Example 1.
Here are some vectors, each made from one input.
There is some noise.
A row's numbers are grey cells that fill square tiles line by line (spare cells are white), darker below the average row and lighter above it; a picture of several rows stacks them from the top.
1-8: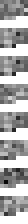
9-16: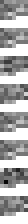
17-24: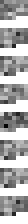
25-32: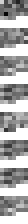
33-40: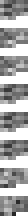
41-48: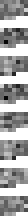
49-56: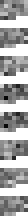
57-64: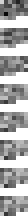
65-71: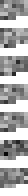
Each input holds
a point on a 7-point line.
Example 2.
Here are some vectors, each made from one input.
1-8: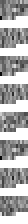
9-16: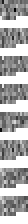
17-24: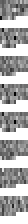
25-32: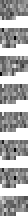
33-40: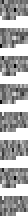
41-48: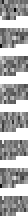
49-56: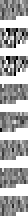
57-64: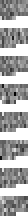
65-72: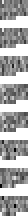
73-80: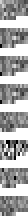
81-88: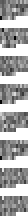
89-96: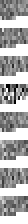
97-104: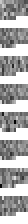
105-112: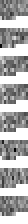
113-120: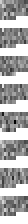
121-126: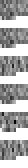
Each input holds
either a point on a 6-point circle, or a fixed value.
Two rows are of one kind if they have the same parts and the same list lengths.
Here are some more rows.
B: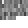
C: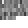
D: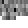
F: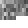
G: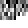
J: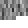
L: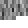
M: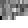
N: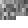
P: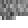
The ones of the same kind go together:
B, C, D, F, J, L, M, N, P
G

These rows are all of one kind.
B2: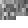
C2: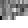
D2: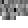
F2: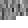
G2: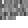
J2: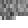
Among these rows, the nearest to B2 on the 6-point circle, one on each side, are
D2 and F2.
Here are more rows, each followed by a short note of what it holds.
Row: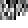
a fixed value
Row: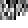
a fixed value
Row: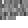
a point on a 6-point circle
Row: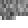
a point on a 6-point circle
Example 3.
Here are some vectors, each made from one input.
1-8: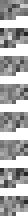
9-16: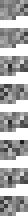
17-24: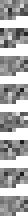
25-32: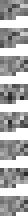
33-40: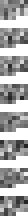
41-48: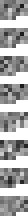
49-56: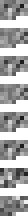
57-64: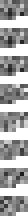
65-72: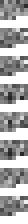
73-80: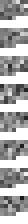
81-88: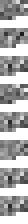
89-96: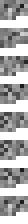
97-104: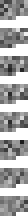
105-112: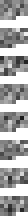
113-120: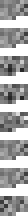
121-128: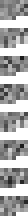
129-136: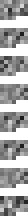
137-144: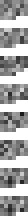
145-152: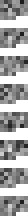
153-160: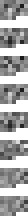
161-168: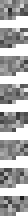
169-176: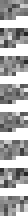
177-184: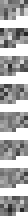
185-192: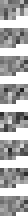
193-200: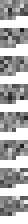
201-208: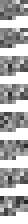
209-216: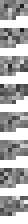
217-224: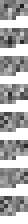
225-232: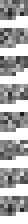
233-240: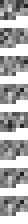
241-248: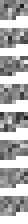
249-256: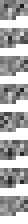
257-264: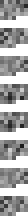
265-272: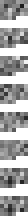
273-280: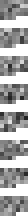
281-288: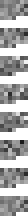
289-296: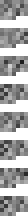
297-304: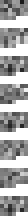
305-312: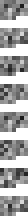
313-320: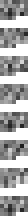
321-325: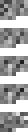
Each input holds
a node of a 14-node tree.
